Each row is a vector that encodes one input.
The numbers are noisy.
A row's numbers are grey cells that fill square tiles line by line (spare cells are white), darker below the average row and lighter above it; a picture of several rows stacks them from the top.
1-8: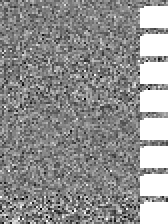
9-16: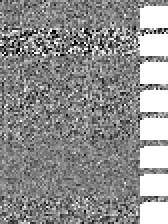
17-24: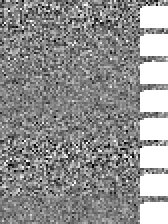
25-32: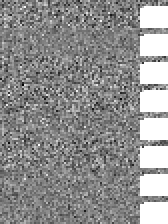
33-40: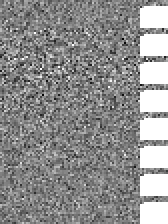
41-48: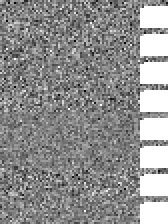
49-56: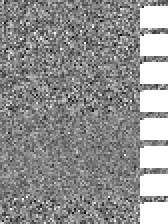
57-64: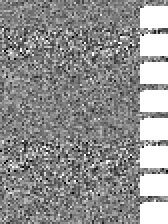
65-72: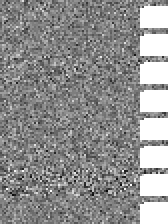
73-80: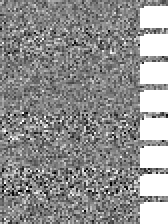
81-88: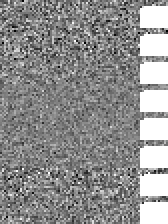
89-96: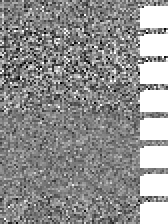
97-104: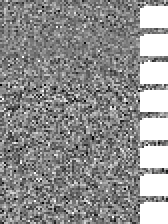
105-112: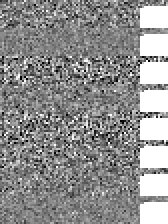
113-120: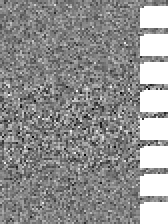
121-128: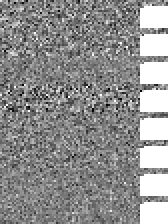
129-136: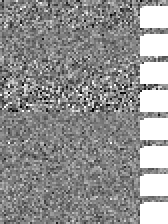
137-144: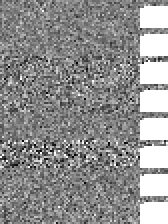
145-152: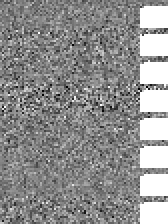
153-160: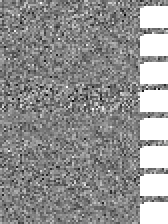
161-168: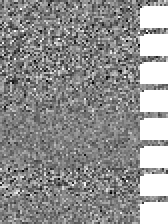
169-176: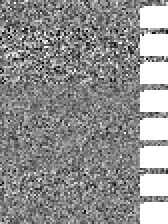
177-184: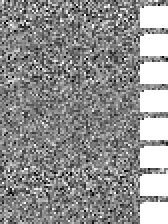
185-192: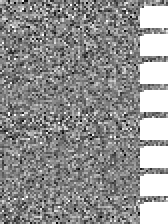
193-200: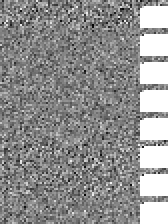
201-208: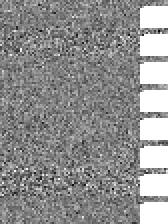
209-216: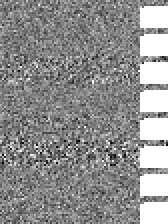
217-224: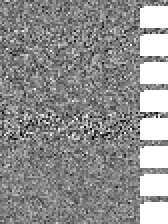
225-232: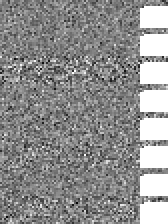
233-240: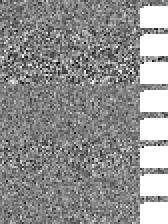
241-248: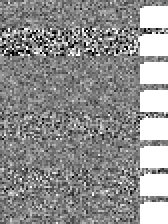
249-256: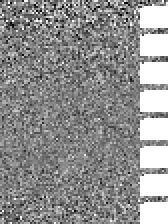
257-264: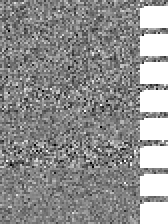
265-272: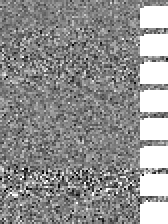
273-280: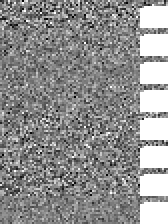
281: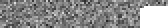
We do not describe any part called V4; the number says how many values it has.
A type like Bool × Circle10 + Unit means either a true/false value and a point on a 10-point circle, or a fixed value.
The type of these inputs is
List3(Bool × V4).
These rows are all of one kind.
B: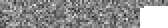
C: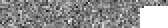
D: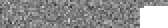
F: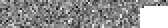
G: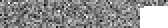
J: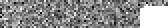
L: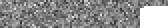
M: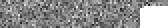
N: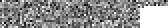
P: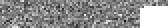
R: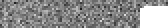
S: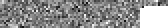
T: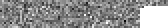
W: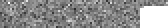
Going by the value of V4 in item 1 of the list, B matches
G, L, M and W.
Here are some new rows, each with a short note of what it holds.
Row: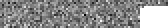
a list of one item
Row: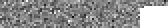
a list of two items
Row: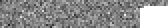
a list of three items
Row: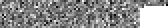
the empty list
